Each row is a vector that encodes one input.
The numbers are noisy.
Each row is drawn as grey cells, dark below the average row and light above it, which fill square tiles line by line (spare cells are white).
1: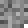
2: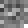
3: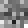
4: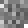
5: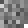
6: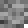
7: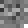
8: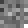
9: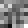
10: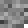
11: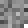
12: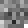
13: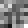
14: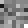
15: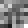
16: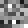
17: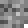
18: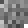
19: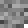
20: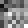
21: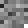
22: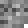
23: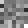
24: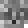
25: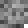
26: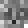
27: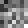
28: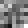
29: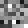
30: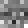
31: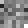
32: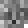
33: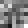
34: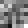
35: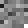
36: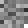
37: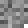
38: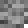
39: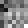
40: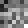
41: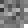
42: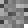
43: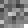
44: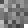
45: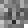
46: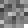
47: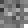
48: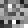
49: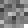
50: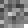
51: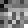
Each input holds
a true/false value, together with either a fixed value, or a point on a 3-point line and a point on a 5-point line.
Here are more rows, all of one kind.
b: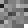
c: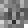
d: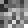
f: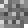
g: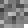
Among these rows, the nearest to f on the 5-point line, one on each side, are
d and g.
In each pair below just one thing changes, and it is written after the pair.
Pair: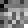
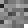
the place on the 3-point line
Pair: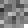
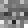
the place on the 3-point line
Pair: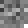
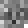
the place on the 3-point line
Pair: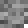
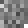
the true/false value
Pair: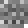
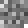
the place on the 5-point line
